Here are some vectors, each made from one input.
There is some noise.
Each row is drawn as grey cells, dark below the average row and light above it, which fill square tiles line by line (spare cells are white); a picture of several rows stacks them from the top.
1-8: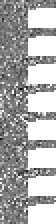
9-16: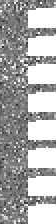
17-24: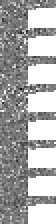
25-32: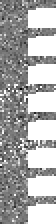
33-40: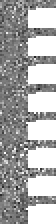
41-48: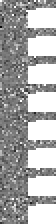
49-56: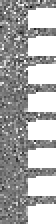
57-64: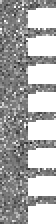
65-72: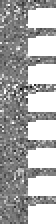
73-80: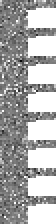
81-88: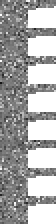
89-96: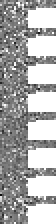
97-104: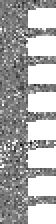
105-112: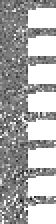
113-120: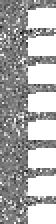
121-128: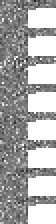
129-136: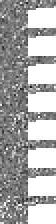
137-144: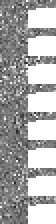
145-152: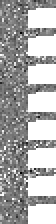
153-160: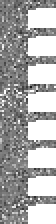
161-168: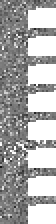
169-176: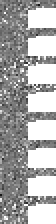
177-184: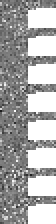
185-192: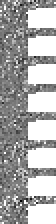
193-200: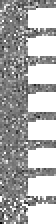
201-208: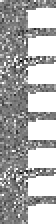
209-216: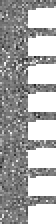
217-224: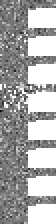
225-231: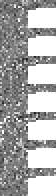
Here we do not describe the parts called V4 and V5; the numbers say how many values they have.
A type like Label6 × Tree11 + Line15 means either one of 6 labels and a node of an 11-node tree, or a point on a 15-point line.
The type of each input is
(Circle13 + V4) × (Tree13 + V5).
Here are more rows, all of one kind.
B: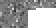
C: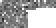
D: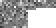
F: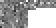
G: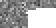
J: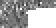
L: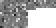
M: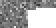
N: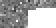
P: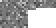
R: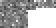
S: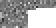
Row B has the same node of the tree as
F, N and R.
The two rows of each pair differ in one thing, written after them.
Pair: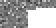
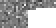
the node of the tree
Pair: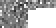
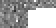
the value of V4
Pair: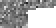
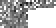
the node of the tree
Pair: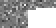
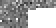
the node of the tree
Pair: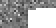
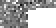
the value of V4
